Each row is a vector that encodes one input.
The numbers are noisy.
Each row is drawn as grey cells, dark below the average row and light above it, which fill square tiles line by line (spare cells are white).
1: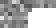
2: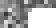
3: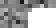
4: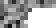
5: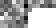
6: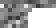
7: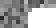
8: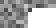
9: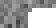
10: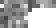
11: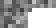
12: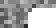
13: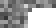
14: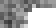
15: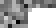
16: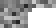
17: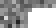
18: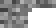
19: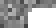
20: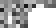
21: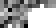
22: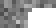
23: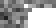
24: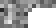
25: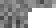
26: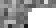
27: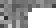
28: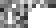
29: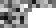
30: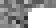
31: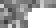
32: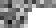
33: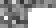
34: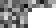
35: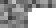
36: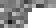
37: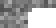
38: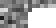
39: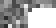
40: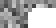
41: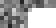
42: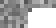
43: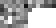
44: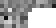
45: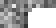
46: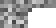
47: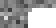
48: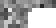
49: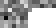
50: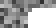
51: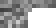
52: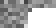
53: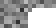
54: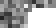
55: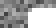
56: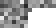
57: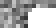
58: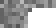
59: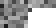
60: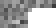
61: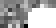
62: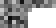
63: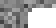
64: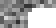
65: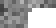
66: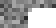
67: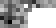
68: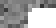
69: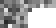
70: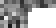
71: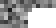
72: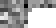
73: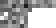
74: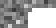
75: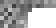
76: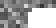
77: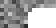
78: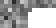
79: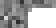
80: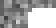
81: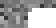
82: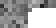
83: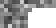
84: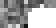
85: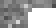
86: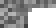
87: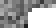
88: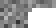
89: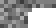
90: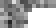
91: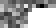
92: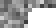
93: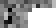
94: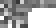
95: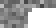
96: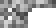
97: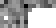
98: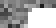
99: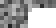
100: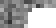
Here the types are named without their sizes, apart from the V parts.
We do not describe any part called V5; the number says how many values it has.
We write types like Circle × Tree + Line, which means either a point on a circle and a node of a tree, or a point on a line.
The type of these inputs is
(Line + V5) × Tree.
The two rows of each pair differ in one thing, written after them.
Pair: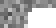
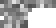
the place on the line
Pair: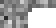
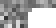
the place on the line
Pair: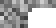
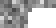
the node of the tree
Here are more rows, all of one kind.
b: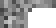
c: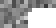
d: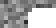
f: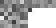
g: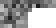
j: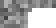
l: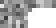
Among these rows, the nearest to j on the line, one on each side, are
b and c.
